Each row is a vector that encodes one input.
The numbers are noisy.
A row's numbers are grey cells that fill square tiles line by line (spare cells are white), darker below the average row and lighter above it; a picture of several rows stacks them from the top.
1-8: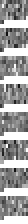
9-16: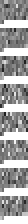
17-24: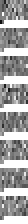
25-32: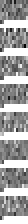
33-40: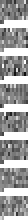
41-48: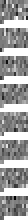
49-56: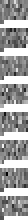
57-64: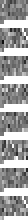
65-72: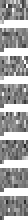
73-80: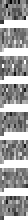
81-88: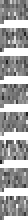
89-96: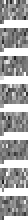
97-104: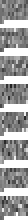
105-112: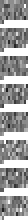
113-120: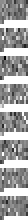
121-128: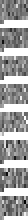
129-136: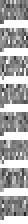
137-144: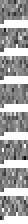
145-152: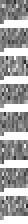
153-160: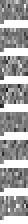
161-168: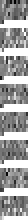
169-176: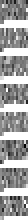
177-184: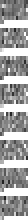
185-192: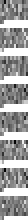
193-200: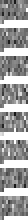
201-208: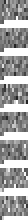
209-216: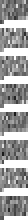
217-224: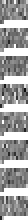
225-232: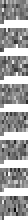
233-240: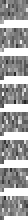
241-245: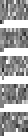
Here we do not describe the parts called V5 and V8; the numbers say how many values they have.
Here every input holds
a true/false value and a value of V8, together with either a point on a 7-point line, or a value of V5.
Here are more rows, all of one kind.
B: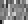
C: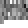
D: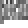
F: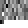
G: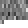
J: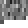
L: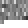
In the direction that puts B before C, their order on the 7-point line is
B, F, J, G, D, L, C.
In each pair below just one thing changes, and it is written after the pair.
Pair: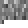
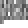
the value of V8
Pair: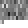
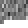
the place on the 7-point line
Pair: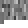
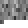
the true/false value
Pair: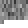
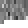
the place on the 7-point line
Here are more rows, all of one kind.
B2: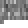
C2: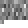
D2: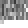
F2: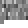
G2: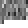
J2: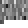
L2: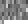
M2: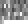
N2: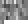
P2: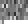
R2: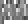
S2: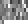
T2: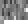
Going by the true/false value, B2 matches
M2 and S2.
